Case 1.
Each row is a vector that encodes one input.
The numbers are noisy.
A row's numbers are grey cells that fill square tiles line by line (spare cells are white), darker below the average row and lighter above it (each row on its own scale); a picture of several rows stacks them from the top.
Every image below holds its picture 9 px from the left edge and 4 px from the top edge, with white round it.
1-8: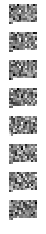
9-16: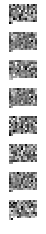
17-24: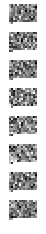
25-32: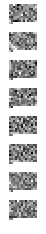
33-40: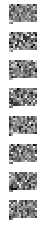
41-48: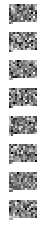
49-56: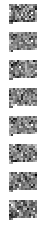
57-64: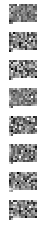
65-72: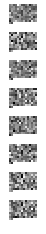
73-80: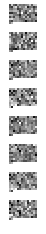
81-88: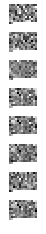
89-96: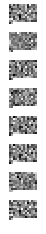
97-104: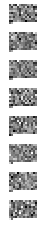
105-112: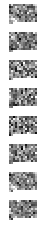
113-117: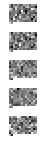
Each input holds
one of 5 labels.
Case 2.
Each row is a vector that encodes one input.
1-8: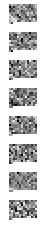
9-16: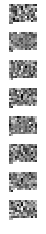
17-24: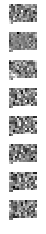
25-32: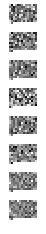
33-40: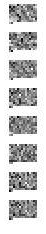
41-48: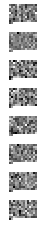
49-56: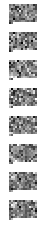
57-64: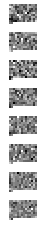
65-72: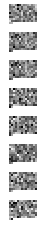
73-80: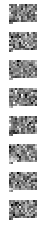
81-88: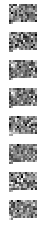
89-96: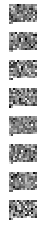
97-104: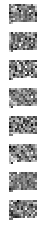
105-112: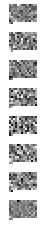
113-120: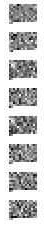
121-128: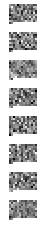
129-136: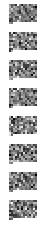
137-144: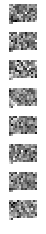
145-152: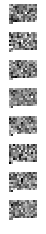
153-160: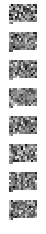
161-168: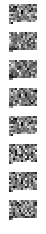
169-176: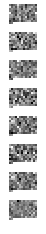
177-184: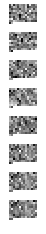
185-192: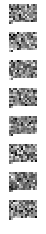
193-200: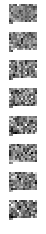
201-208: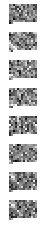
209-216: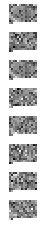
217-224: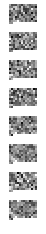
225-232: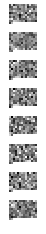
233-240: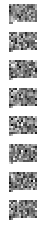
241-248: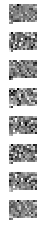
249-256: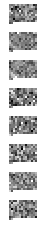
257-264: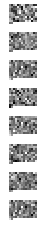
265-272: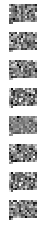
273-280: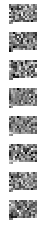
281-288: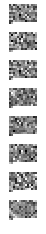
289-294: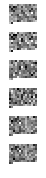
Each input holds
one of 5 labels.
